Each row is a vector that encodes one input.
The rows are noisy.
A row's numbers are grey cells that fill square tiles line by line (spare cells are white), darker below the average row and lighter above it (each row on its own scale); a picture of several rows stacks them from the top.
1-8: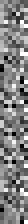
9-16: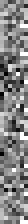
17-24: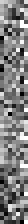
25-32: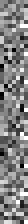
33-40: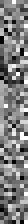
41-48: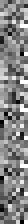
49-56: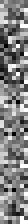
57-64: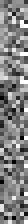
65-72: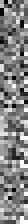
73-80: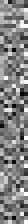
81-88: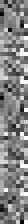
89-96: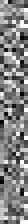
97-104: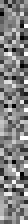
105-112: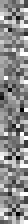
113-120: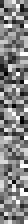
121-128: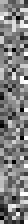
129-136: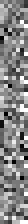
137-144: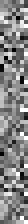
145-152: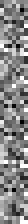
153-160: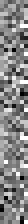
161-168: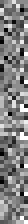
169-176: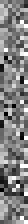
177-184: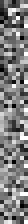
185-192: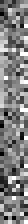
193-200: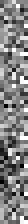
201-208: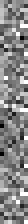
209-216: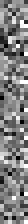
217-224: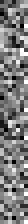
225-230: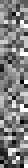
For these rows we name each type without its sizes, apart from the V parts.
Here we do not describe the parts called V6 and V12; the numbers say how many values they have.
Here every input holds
either a point on a line, or a true/false value and a value of V6, or a value of V12.
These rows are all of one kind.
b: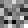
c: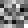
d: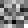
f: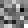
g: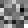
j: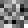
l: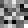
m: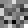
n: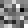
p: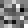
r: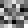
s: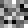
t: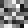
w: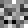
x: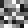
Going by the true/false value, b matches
l, m, s and w.
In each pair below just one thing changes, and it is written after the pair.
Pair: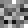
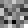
the value of V6
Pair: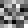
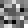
the value of V6
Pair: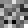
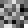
the true/false value
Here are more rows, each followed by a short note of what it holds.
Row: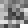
a value of V12
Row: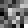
a point on a line
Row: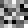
a true/false value and a value of V6
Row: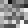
a value of V12
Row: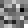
a true/false value and a value of V6
